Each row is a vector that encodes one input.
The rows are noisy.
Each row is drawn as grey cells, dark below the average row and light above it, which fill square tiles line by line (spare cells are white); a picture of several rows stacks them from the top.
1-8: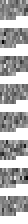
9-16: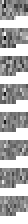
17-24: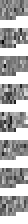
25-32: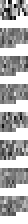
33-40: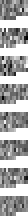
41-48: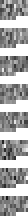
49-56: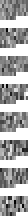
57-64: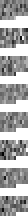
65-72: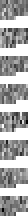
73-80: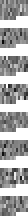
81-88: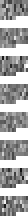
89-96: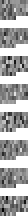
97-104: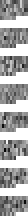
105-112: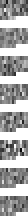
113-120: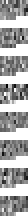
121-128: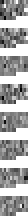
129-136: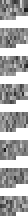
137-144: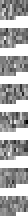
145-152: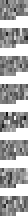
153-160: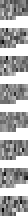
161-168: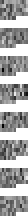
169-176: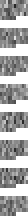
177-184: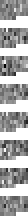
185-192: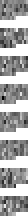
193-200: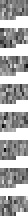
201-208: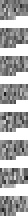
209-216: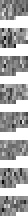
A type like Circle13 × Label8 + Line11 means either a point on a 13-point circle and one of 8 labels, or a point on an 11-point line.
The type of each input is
List3(Circle8).
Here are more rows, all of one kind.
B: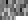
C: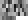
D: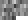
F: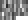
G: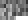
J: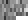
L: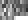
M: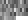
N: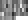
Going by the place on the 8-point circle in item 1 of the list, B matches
C, J and L.
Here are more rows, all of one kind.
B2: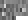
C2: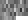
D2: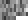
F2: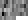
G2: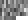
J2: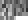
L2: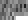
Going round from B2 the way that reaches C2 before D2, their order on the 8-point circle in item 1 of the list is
B2, C2, L2, F2, D2, J2, G2.
